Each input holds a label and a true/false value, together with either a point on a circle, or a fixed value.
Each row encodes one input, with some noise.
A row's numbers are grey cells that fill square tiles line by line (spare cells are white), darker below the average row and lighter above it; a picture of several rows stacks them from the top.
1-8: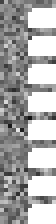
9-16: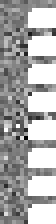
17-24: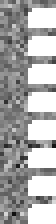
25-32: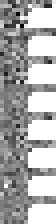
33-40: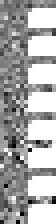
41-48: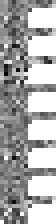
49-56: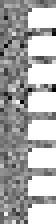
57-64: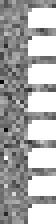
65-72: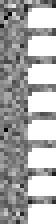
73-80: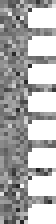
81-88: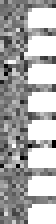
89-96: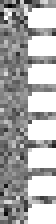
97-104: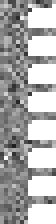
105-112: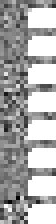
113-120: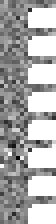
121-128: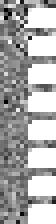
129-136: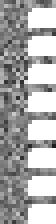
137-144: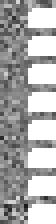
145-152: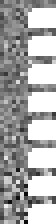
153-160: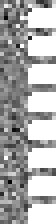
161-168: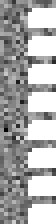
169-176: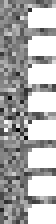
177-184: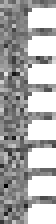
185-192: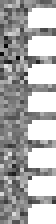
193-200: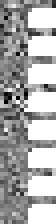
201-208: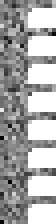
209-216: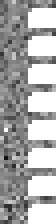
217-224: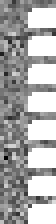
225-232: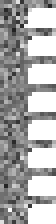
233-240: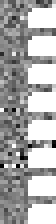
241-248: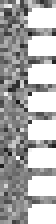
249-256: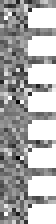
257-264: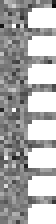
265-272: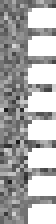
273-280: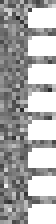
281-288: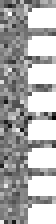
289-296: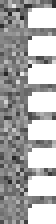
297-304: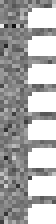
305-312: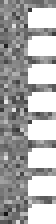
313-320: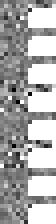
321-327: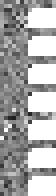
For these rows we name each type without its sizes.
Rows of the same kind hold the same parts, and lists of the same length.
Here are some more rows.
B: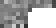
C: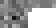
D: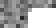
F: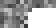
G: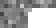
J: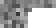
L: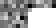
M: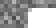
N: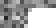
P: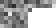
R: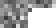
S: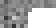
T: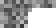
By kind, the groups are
B, C, D, F, J, L, M, N, P, T
G, R, S

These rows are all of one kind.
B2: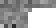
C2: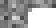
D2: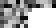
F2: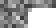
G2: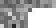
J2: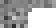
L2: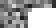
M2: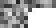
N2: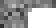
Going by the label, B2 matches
F2 and L2.
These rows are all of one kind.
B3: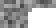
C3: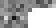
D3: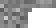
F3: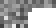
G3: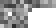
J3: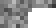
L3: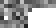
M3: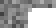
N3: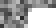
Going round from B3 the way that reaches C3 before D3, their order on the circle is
B3, N3, M3, G3, C3, F3, J3, D3, L3.
